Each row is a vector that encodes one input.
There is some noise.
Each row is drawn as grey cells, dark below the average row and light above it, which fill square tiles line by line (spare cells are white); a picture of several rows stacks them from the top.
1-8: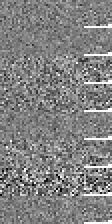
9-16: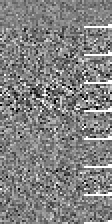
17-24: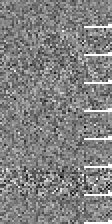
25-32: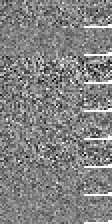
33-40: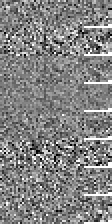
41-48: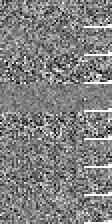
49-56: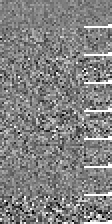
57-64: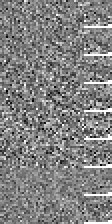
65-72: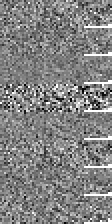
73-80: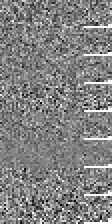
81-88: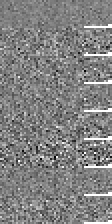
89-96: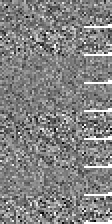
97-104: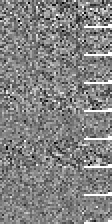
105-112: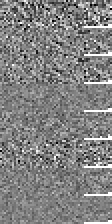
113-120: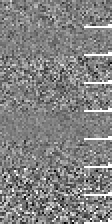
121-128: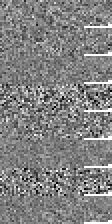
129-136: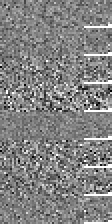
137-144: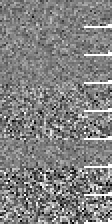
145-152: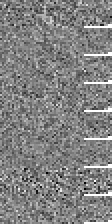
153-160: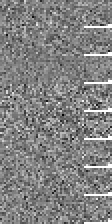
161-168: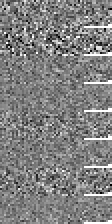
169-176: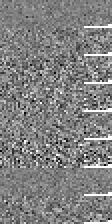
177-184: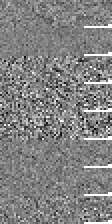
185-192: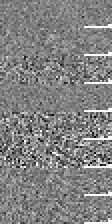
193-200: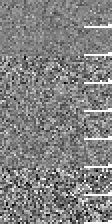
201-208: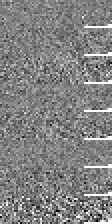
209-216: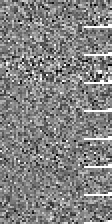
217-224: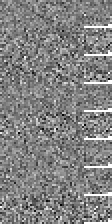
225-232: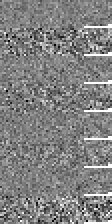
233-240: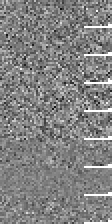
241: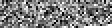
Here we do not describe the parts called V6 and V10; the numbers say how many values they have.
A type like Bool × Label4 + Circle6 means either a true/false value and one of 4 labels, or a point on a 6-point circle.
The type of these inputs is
(Bool × Bool × Bool × Bool + V6 × V10) × Line7 × Line7 + Label4.
